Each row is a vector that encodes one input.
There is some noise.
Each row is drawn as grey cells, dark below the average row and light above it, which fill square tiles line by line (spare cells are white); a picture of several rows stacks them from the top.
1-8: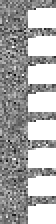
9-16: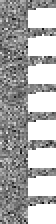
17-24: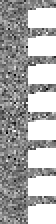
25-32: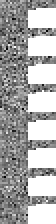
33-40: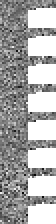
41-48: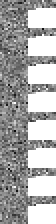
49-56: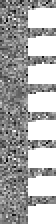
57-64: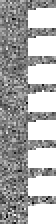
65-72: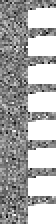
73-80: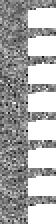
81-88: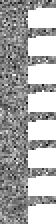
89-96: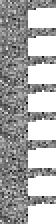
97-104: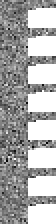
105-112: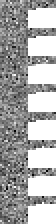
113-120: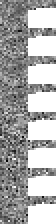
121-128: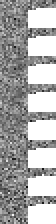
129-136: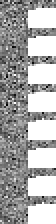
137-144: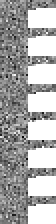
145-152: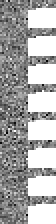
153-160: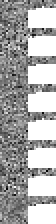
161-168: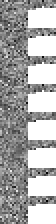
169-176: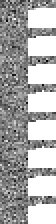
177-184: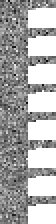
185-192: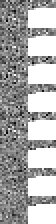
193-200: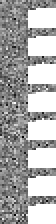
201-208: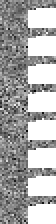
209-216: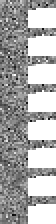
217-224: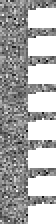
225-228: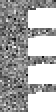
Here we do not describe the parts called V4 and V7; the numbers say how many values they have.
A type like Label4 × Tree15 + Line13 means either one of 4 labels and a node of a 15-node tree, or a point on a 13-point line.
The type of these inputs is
(Bool × V4 × V7 + Unit) × Line9.
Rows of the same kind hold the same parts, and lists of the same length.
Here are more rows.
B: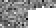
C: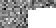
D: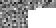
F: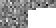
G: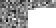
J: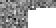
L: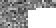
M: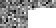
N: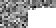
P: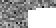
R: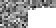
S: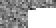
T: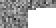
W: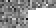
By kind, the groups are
B, G, M, N, R, W
C, D, F, J, L, P, S, T

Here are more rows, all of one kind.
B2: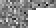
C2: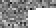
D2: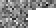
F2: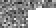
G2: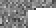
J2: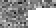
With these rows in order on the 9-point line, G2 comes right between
B2 and C2.
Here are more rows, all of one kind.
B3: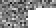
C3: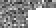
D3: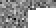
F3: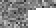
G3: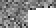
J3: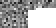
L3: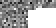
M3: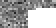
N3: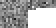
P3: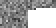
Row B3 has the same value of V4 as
J3 and L3.
